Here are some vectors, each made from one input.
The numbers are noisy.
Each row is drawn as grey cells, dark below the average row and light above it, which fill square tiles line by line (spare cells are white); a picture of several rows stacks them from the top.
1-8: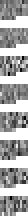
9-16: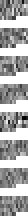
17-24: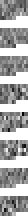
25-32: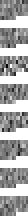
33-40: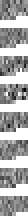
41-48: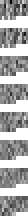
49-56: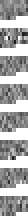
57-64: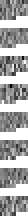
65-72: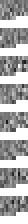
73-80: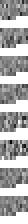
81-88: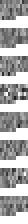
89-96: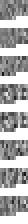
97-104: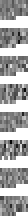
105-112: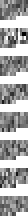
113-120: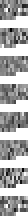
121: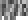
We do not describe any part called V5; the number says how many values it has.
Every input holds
either a point on a 4-point line, or a list of up to two items, each a true/false value and a value of V5.
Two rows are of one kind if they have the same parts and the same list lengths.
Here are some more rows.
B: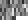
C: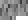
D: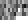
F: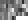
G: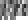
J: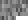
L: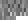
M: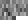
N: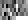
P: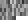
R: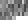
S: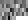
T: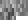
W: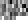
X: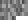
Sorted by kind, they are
B, P
C, L, N, R, S
D, G, W
F, J, M, T, X

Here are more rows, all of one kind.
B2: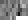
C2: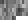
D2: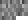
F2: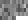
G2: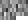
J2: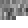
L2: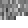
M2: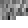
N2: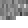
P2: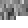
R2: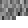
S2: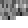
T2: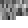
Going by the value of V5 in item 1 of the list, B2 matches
C2, D2 and R2.
